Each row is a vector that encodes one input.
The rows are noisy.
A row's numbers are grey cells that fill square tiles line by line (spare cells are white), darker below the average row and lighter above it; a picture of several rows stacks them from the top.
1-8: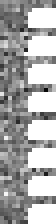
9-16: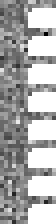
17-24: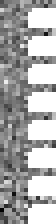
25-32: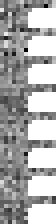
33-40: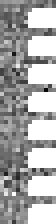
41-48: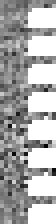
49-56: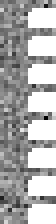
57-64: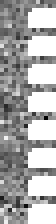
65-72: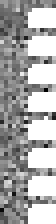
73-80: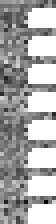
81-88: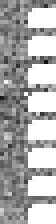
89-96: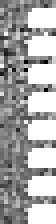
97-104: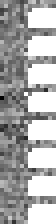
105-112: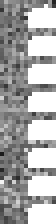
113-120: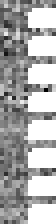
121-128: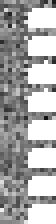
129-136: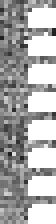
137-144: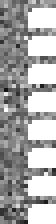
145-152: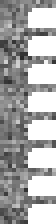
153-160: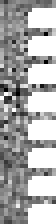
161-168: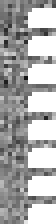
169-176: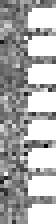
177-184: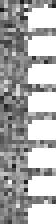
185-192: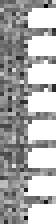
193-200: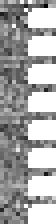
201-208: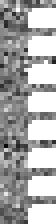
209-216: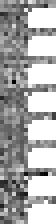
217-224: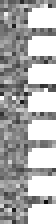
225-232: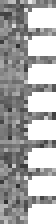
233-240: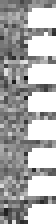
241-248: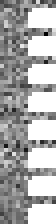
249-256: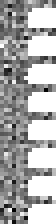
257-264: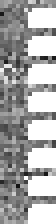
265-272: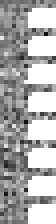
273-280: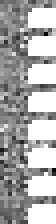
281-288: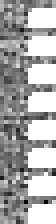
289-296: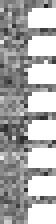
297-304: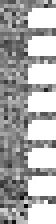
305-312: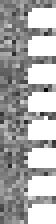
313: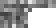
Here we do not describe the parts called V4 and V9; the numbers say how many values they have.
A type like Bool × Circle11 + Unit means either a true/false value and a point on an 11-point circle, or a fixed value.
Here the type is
Bool × (Line11 + V4) + Line12 × V9.
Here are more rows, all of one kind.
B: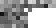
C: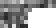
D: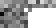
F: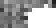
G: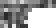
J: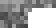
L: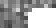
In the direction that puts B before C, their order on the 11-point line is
B, C, G, L, J, D, F.
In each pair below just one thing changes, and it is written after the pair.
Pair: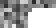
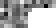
the value of V9
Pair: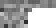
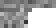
the place on the 12-point line
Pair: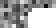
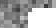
the place on the 12-point line
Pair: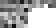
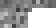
the value of V9
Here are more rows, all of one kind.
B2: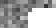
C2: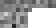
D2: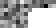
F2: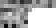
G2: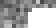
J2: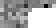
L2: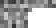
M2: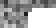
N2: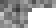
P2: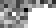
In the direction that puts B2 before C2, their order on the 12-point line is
M2, P2, J2, N2, G2, B2, C2, L2, F2, D2.
